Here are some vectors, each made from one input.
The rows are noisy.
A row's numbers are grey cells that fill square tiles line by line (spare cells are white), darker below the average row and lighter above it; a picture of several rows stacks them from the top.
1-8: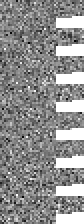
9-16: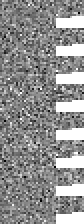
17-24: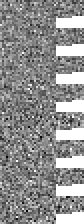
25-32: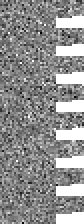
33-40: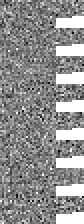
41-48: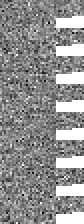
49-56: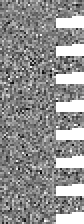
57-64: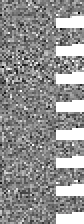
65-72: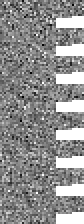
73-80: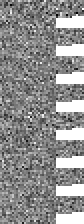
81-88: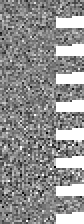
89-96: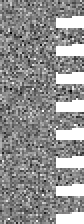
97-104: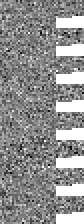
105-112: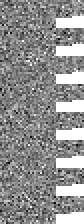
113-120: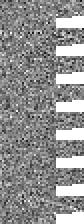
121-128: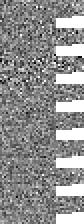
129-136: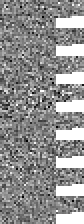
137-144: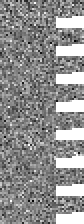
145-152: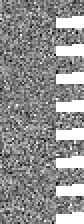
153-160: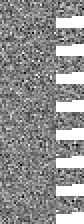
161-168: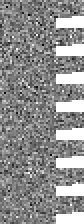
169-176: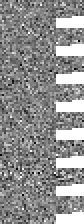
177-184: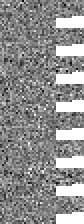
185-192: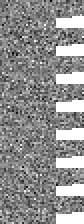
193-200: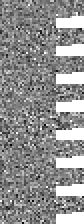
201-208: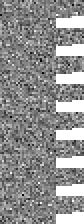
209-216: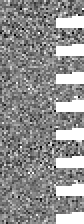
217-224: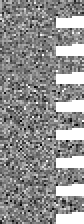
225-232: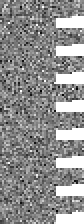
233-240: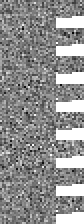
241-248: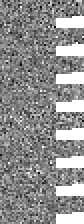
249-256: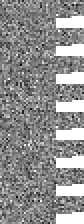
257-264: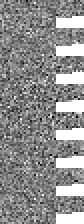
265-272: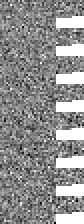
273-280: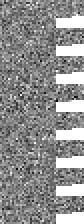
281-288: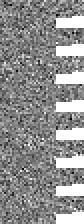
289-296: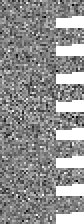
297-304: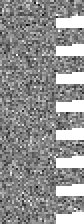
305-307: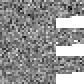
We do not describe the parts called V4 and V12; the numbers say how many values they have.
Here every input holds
either a point on a 6-point circle, a point on a 10-point circle and a value of V12, or a list of up to three items, each a point on a 6-point line and a value of V4.
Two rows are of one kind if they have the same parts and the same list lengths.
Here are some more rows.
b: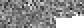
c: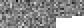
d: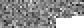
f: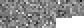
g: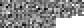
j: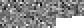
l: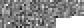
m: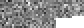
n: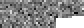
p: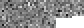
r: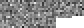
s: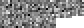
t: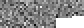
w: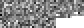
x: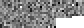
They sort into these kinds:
b, d, w
c, r
f, g, l, m
j, n, p, s, t
x

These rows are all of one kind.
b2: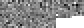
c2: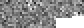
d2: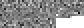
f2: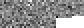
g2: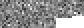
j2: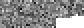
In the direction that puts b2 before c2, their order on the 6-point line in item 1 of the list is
b2, g2, d2, c2, j2, f2.
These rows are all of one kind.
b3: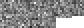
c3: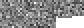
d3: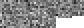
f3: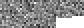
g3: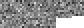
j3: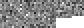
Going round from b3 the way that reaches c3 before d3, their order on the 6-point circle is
b3, j3, c3, d3, f3, g3.
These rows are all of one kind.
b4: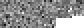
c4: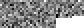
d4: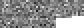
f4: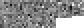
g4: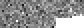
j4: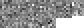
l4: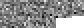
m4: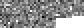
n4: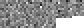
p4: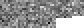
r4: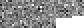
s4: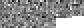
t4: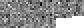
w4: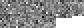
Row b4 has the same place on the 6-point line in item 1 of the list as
n4, s4 and t4.
